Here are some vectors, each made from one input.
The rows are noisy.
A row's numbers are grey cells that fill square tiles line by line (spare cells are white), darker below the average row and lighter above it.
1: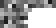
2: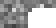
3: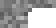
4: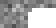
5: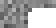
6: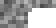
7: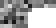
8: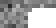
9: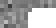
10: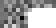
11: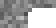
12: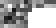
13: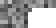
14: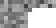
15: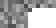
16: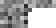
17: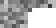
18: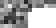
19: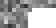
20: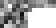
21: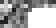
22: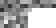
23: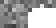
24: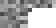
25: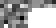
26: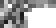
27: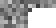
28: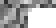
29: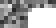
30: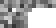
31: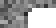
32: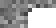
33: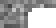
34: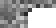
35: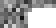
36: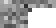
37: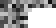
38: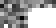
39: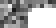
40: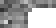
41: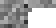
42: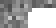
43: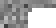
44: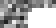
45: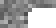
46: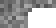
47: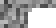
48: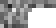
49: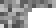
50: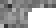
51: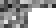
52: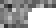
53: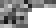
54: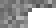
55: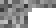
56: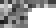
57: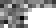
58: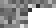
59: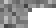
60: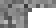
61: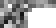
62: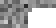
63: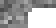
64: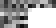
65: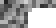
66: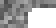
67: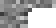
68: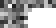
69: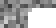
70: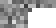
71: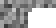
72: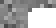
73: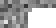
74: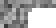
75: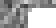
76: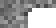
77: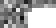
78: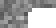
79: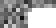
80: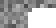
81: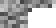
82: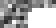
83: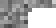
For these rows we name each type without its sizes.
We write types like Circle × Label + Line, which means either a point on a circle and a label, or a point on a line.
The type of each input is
Label + Line × (Line × Line + Unit).
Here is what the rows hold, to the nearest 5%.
About 30% of them hold a label. The rest hold a point on a line, together with either a fixed value, or a point on each of two lines.
